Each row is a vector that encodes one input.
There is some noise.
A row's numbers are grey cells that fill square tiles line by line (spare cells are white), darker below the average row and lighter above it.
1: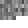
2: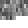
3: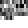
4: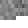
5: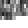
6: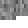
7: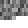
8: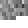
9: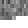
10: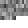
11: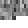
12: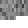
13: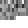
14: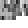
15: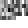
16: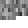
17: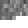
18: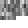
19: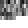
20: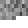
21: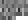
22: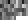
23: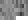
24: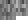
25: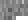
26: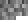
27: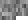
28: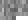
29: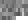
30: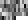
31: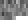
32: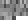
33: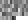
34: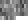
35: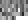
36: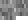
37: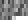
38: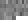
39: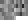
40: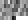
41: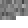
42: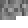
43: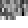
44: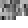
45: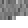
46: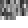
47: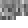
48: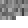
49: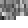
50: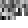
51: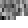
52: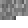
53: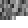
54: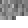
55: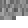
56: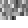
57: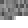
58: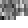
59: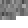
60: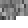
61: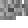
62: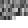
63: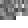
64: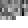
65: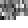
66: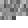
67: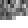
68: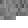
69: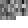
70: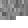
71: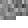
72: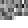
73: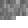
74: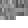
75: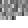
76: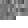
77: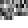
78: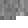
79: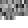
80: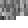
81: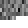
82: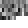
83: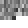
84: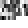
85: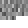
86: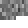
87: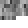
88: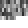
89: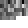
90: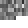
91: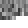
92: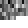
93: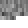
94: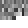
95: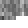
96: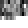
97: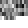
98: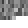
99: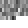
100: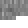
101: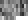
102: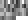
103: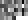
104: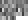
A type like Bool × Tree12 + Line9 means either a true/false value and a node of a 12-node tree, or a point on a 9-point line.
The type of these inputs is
(Bool × Bool × Bool × Bool + Unit) × Line7.
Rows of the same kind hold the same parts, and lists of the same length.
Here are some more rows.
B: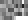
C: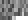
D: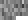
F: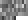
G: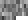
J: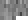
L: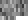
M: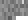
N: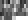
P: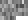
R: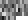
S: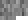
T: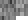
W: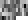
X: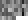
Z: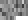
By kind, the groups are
B, C, D, F, G, L, M, N, P, S, T, W, X, Z
J, R

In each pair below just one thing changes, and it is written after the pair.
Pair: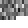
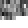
one of the four true/false values
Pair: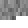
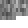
the place on the 7-point line
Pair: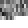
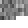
one of the four true/false values
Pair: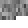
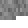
the place on the 7-point line
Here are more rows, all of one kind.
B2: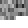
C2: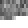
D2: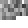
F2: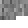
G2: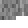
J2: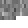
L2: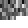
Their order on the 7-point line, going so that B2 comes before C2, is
B2, G2, D2, F2, C2, L2, J2.
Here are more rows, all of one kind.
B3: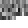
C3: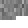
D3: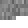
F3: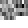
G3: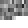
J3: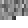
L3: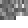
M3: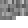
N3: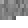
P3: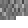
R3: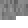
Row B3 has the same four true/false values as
G3 and M3.
